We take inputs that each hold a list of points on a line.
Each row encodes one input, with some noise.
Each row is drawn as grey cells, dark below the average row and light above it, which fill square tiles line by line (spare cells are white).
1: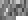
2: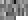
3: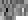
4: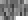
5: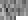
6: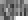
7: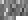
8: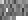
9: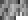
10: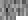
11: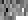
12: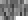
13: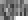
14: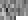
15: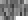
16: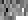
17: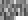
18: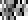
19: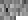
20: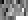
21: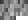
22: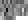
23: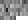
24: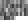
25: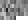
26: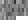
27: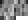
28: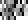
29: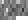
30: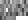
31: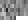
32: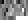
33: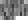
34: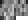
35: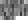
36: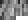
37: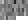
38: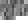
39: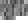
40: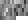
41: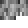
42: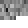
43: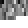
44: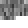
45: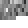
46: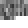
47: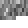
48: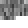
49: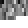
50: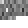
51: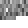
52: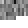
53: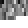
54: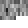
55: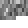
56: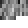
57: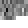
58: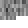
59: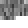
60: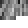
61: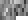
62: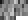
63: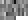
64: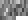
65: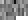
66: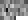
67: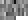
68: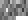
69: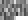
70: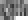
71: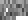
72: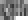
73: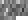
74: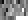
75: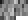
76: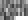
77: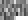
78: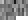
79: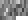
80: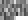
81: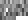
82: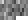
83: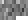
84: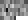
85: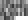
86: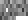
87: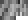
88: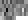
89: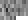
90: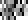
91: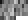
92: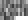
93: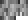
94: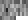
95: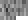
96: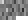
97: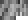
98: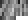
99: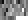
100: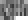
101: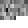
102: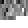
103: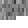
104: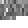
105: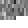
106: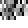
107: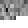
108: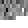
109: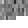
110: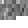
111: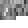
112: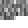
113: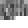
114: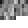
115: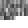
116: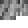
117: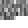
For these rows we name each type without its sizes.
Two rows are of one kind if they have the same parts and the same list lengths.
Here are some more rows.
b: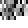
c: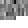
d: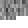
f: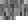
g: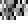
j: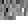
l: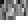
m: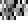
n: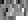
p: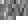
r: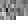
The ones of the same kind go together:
b, g, m
c, d, p, r
f, j, l, n

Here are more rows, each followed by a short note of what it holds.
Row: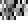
the empty list
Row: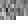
a list of two items
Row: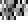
the empty list
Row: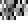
the empty list
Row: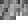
a list of two items
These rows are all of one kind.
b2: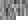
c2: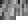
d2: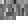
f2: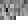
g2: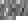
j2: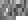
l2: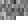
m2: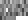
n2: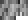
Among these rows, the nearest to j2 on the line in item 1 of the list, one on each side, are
g2 and m2.
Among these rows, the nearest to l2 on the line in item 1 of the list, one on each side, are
b2 and d2.
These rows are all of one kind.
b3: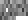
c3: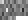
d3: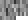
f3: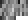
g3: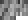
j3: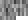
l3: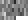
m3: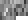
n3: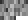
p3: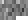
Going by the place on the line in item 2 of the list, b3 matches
c3 and j3.
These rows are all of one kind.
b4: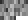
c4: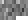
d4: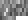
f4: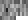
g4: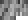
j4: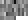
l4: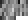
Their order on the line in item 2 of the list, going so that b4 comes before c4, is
d4, b4, c4, g4, f4, l4, j4.
